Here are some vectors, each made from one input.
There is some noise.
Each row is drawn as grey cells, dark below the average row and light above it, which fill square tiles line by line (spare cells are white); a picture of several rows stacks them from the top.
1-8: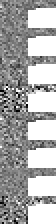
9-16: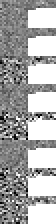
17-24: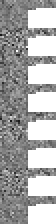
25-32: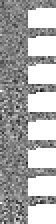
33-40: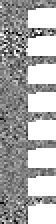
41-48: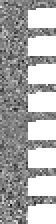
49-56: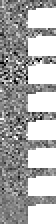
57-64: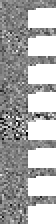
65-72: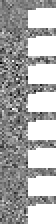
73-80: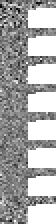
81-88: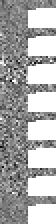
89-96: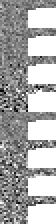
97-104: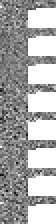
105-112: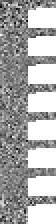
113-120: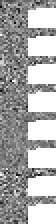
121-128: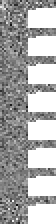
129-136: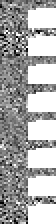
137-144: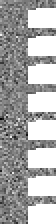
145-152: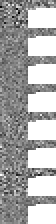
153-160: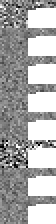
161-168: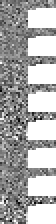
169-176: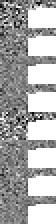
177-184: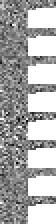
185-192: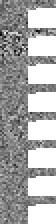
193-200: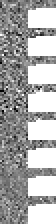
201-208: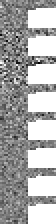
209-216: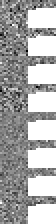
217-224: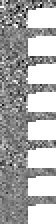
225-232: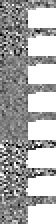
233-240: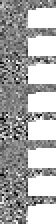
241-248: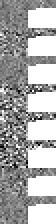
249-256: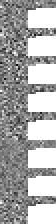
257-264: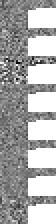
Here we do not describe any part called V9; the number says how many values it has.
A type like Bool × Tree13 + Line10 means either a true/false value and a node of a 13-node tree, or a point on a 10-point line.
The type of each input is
Bool × Tree10 + (Circle6 + Unit) × V9.
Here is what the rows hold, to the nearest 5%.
About 35% of them hold a node of a 10-node tree and a true/false value. The rest hold a value of V9, together with either a point on a 6-point circle, or a fixed value.
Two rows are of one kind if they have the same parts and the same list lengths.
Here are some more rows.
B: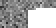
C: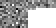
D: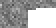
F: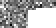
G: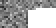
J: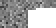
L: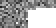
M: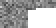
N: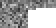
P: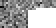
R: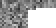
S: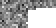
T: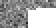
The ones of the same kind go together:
B, D, G, J, M, P
C, F, L, N, R, S
T

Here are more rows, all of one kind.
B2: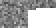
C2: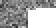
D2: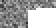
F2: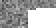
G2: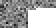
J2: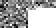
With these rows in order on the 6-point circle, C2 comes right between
F2 and J2.
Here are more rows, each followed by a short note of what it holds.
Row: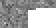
a value of V9
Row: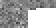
a point on a 6-point circle and a value of V9
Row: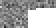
a point on a 6-point circle and a value of V9
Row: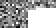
a node of a 10-node tree and a true/false value
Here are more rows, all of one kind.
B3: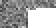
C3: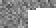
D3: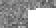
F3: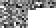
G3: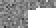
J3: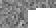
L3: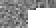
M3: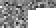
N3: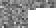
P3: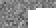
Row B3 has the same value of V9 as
D3, F3 and N3.
